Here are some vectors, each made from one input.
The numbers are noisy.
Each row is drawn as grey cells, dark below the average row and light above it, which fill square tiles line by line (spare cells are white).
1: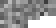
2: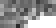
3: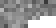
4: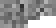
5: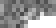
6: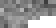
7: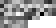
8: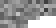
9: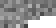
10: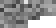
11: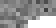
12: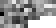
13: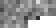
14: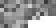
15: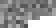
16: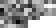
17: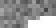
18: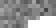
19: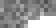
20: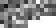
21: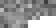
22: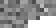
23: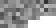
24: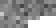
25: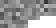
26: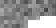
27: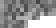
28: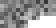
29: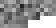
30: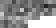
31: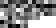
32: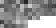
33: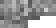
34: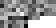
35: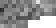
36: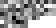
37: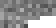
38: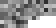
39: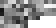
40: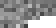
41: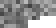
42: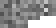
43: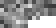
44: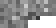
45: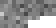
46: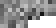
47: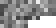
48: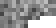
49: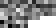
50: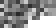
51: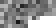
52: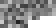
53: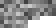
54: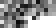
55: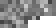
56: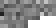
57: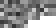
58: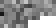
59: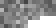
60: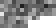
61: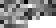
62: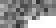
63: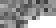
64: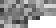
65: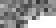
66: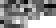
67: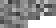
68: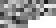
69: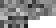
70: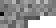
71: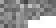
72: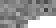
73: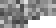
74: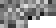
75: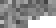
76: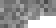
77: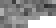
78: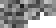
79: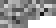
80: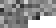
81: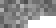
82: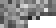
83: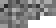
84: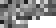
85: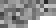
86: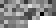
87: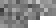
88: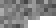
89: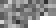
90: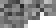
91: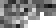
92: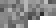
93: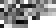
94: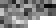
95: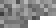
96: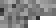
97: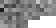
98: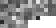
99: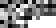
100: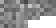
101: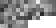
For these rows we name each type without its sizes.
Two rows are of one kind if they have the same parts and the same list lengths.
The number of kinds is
3.
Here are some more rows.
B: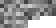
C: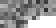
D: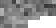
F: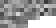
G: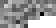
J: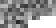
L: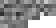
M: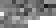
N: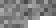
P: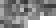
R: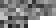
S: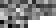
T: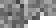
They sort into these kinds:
B, C, D, F, G, J, M, N, P
L, T
R, S

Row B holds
three true/false values.
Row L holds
two labels.
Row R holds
a fixed value.
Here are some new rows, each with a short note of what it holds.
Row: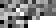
a fixed value
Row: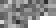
three true/false values
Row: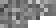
two labels
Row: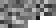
two labels
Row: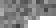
three true/false values
